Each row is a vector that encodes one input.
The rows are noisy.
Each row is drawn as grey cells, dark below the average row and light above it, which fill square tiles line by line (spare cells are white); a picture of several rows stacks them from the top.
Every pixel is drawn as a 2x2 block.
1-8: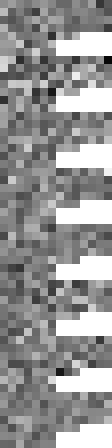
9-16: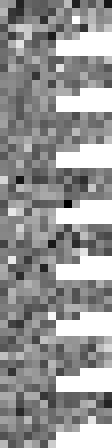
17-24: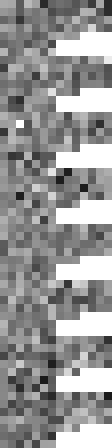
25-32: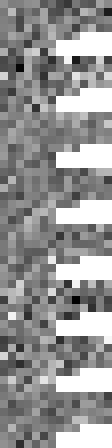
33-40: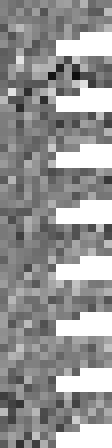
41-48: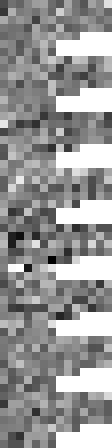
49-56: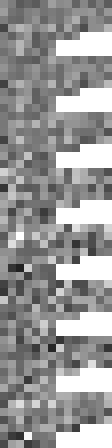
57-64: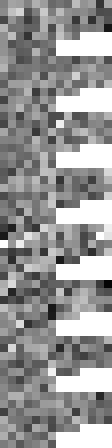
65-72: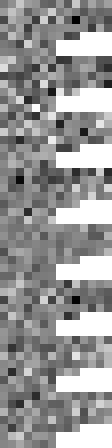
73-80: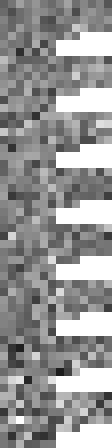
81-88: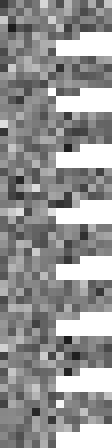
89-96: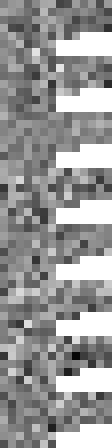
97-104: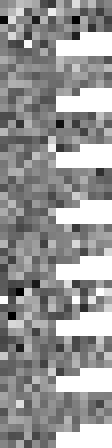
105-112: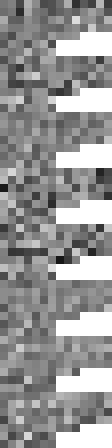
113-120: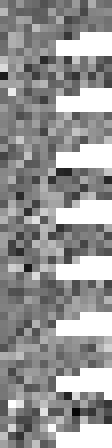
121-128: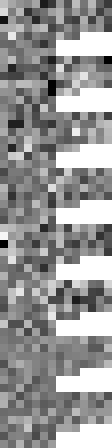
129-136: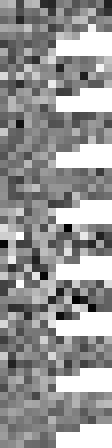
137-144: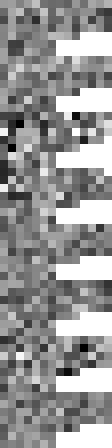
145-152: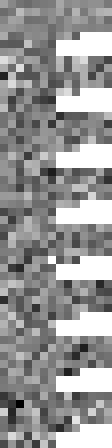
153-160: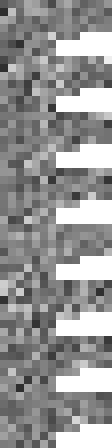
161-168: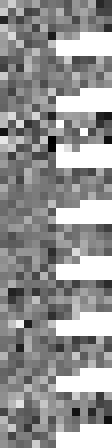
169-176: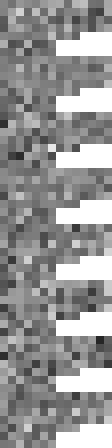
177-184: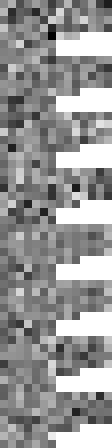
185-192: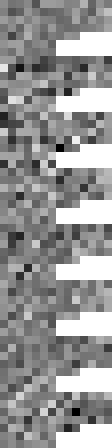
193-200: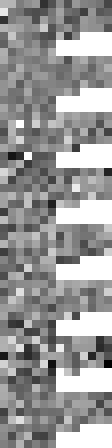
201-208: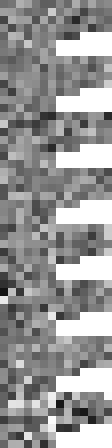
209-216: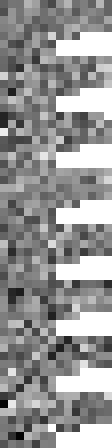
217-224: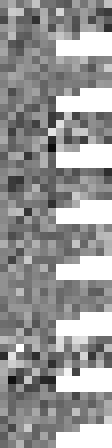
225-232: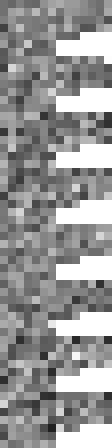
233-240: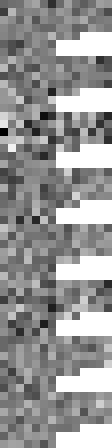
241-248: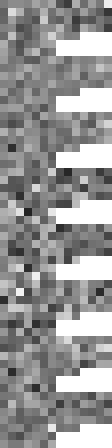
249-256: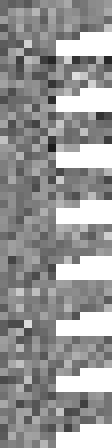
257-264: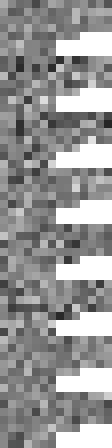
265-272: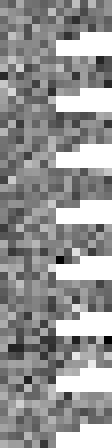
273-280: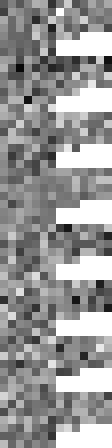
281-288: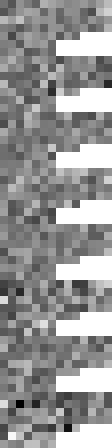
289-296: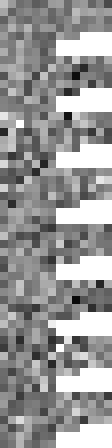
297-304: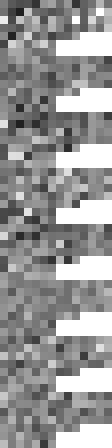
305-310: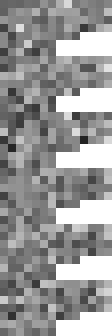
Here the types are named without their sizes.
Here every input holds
either a point on a circle, or a label, or three true/false values.
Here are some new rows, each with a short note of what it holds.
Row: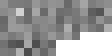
three true/false values
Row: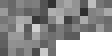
a label
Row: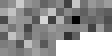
a label
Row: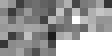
three true/false values
